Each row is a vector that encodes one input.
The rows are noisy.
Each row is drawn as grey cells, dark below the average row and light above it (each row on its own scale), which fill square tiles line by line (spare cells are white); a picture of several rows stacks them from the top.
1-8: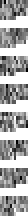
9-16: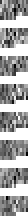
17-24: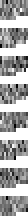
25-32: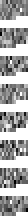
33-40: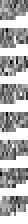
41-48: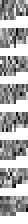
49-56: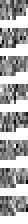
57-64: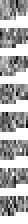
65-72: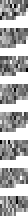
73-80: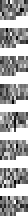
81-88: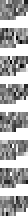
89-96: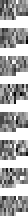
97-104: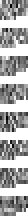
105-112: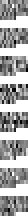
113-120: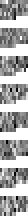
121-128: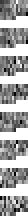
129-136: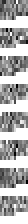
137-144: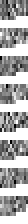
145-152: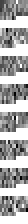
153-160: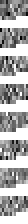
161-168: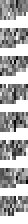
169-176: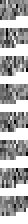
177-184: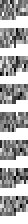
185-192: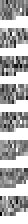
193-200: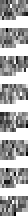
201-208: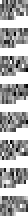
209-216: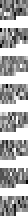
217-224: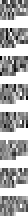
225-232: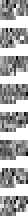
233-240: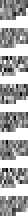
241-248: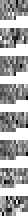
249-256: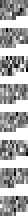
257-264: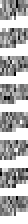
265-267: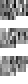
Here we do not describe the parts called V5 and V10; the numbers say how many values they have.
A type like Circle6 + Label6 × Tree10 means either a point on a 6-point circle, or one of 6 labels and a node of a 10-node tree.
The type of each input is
Bool × Label11 + Line7 × V5 × V10.
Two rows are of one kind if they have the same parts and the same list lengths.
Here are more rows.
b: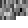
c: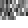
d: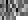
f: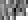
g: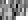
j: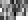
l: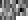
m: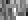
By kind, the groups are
b, f, g, j, l
c, d, m

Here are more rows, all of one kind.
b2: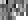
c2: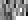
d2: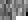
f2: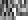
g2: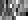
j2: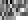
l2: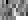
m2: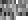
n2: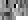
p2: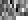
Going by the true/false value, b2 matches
c2 and d2.
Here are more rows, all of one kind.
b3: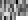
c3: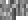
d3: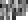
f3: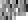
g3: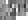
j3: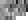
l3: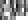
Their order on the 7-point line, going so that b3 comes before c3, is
j3, b3, l3, g3, c3, f3, d3.
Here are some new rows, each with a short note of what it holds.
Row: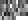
one of 11 labels and a true/false value
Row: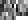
one of 11 labels and a true/false value
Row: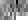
a point on a 7-point line, a value of V5 and a value of V10
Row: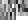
a point on a 7-point line, a value of V5 and a value of V10
